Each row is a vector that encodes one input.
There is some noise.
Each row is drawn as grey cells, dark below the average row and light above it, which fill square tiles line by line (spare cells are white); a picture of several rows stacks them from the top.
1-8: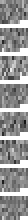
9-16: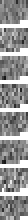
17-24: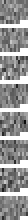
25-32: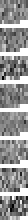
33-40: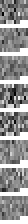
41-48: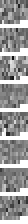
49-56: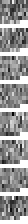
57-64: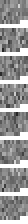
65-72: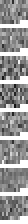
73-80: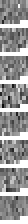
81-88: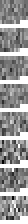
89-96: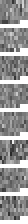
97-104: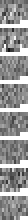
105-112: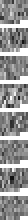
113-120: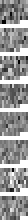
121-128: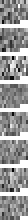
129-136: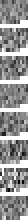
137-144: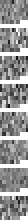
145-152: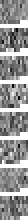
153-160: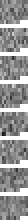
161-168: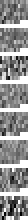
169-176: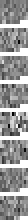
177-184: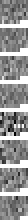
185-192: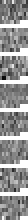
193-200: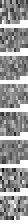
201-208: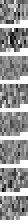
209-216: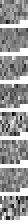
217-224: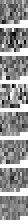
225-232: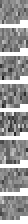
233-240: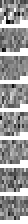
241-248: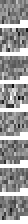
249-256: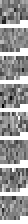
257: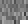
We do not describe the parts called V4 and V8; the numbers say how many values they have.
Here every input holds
either a fixed value, or one of 12 labels and a value of V4, or a true/false value and a value of V8.
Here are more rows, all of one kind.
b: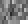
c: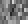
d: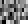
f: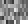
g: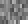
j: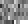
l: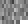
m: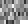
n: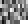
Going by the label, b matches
c, d and n.
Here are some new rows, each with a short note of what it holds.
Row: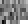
one of 12 labels and a value of V4
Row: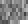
a fixed value
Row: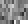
one of 12 labels and a value of V4
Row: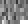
a true/false value and a value of V8
